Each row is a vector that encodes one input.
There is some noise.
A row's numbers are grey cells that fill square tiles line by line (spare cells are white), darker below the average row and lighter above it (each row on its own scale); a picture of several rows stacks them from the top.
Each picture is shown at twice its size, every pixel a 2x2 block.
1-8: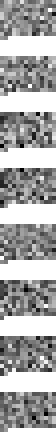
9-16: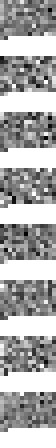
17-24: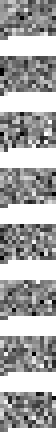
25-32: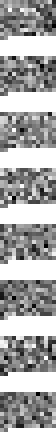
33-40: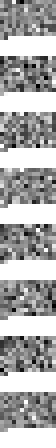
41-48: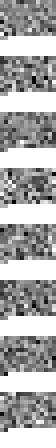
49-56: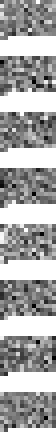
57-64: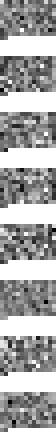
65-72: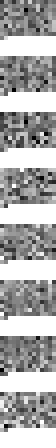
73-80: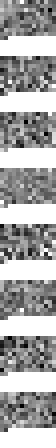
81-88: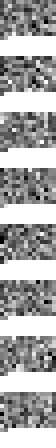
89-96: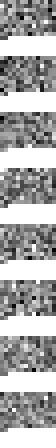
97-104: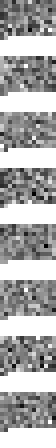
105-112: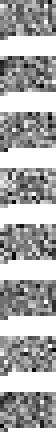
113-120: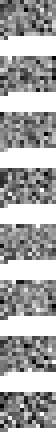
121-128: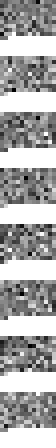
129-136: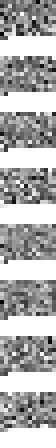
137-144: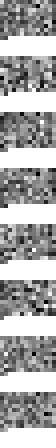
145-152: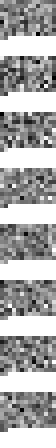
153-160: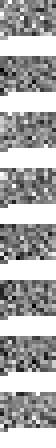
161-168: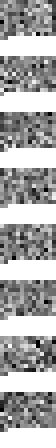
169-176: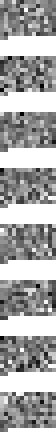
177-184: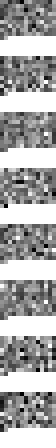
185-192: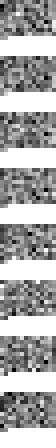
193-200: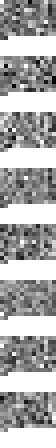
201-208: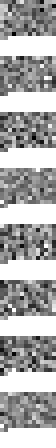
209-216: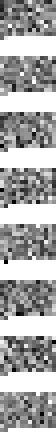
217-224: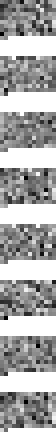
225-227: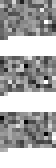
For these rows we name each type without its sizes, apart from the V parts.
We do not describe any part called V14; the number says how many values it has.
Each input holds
a point on a circle and a value of V14, together with either a fixed value, or a node of a tree.
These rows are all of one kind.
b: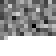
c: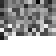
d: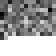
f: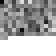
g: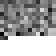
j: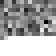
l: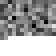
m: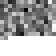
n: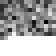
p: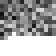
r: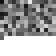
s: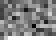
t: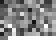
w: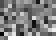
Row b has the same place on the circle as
d, m and r.
